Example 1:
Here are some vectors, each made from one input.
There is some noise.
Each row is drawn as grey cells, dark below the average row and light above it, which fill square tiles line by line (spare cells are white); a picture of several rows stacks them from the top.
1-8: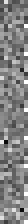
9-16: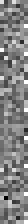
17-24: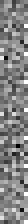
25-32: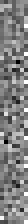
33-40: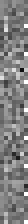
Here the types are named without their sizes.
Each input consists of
a point on each of two lines.
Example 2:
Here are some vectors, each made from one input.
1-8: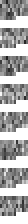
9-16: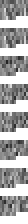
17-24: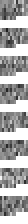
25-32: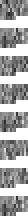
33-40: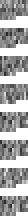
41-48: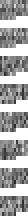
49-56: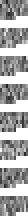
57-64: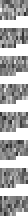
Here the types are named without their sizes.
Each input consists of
a label.
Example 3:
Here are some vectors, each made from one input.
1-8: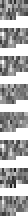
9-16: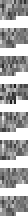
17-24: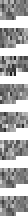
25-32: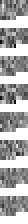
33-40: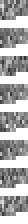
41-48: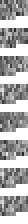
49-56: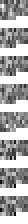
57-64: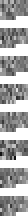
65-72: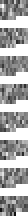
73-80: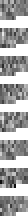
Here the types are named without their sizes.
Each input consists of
a point on a line.
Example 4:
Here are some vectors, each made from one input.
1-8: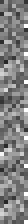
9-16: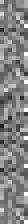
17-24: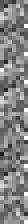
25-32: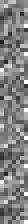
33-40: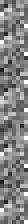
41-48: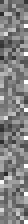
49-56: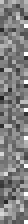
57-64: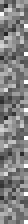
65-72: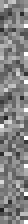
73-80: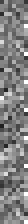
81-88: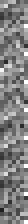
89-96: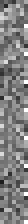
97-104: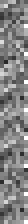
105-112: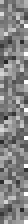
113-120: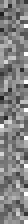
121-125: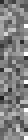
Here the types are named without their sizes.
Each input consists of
a point on a circle.
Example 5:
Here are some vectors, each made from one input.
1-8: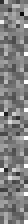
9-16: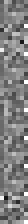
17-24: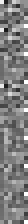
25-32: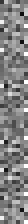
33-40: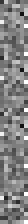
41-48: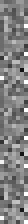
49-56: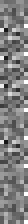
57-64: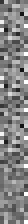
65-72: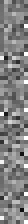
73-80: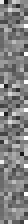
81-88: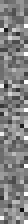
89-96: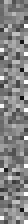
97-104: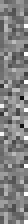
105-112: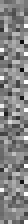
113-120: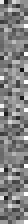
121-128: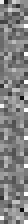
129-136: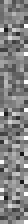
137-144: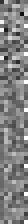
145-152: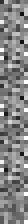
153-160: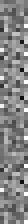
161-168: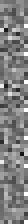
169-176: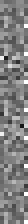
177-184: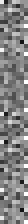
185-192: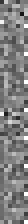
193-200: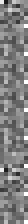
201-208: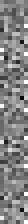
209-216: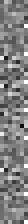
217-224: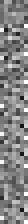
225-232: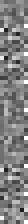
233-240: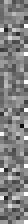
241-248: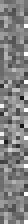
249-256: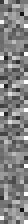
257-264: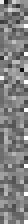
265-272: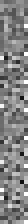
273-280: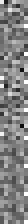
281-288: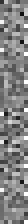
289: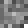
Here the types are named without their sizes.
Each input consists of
a point on a line.
